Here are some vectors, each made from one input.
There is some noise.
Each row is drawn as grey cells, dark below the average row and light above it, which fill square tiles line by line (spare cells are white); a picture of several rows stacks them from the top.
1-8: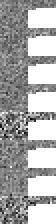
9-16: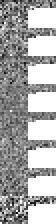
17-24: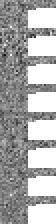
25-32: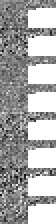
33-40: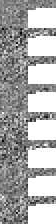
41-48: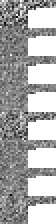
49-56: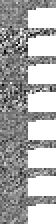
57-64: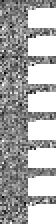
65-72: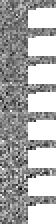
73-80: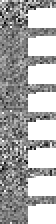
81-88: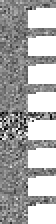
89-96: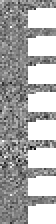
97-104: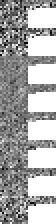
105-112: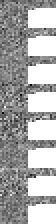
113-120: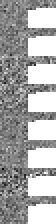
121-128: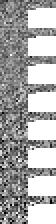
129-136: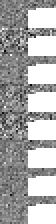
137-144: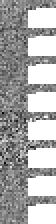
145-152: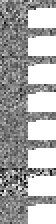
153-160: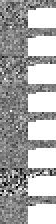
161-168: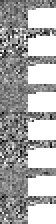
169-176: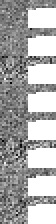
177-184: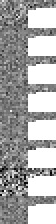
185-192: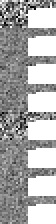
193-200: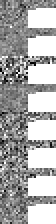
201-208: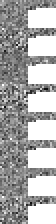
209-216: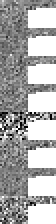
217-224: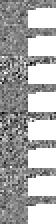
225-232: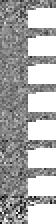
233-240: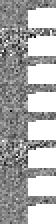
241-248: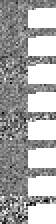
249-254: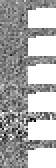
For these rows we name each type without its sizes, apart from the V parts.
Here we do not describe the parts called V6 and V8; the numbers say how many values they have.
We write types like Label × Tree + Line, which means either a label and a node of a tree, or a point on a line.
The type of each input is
Bool × ((Line + V8) × V6 + Tree).
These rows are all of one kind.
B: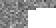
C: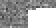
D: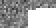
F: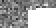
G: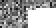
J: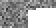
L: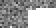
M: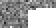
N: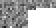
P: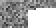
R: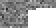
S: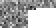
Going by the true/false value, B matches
N and S.
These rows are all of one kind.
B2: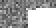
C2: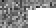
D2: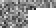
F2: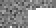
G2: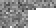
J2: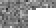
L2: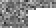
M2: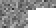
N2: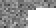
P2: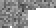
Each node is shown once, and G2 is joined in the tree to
D2, J2, L2 and P2.
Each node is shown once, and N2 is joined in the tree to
D2, F2 and M2.
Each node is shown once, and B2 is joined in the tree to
C2.
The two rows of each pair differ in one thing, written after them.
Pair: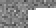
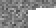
the value of V6
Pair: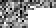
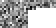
the value of V8
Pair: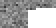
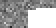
the value of V8
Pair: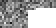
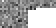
the value of V8
